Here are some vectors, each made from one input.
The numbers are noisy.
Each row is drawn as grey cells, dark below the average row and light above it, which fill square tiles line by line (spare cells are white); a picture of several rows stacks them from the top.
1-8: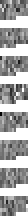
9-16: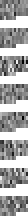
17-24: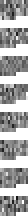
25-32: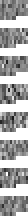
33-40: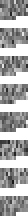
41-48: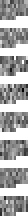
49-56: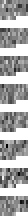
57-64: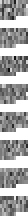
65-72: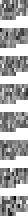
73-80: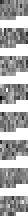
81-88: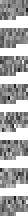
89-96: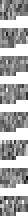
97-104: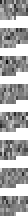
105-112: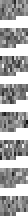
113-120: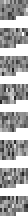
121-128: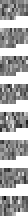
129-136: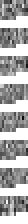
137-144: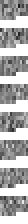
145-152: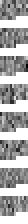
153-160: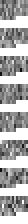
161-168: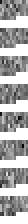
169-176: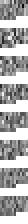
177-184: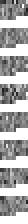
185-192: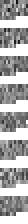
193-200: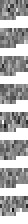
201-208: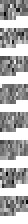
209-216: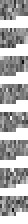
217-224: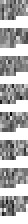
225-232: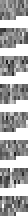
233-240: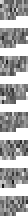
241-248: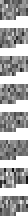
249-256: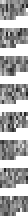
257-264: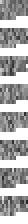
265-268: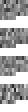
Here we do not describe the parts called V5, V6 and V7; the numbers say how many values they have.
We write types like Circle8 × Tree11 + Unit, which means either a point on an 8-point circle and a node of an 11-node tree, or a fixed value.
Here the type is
Bool × V6 + (Circle8 + V5) × Tree8 × V7.
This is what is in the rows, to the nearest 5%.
About 80% of them hold a node of an 8-node tree and a value of V7, together with either a point on an 8-point circle, or a value of V5. The rest hold a true/false value and a value of V6.
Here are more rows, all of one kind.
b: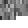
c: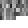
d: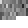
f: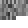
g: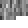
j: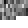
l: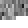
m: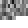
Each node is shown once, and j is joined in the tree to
b and f.
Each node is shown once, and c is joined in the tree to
b, d and m.
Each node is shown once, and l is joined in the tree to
m.
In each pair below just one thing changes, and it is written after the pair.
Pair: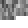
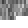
the place on the 8-point circle
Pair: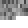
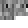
the place on the 8-point circle
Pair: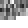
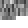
the node of the tree
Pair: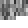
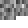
the node of the tree
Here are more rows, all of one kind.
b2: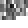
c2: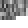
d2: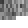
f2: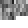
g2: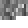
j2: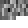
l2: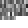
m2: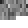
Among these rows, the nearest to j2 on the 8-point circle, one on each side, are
c2 and m2.
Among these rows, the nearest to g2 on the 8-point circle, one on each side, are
f2 and l2.
